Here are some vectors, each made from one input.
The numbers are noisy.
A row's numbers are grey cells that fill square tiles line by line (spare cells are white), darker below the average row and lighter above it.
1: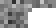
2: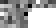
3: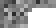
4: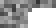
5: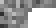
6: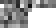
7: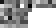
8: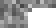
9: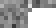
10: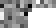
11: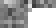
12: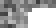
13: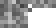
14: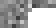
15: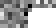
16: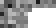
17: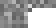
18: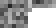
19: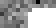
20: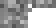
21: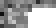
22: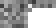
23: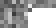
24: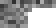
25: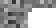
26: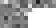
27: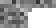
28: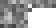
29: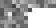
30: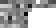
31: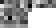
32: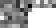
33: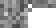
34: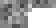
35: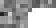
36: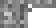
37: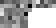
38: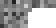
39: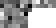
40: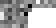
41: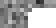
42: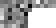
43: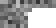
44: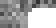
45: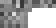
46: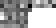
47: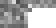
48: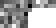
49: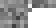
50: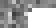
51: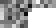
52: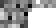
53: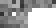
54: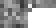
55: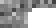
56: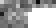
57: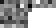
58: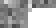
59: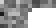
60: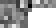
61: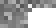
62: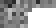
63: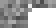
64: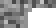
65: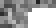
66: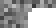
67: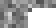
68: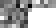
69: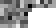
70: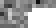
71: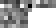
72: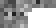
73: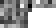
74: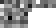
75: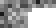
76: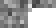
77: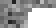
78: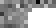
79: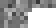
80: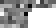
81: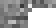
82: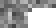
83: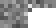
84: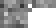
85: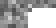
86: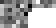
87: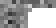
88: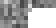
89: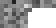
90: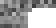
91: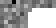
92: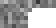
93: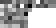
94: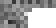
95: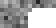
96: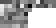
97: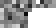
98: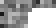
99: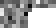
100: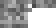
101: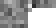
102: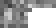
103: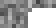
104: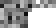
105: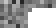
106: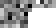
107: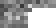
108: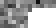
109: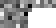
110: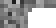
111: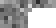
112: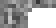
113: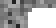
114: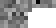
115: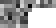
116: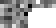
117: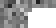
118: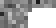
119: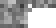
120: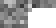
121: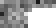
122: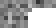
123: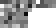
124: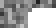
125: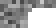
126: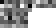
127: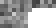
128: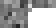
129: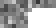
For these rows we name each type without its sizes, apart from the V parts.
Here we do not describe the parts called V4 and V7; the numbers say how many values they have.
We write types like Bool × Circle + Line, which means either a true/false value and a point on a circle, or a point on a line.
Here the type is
Bool × Bool × Bool × Bool × V4 + Line × V7.
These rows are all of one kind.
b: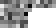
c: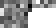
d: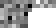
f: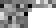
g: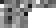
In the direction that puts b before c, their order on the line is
b, g, c, d, f.
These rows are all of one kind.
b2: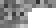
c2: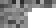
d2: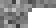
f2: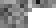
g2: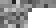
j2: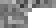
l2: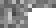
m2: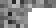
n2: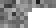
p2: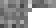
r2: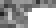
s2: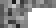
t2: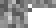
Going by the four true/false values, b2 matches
l2 and r2.
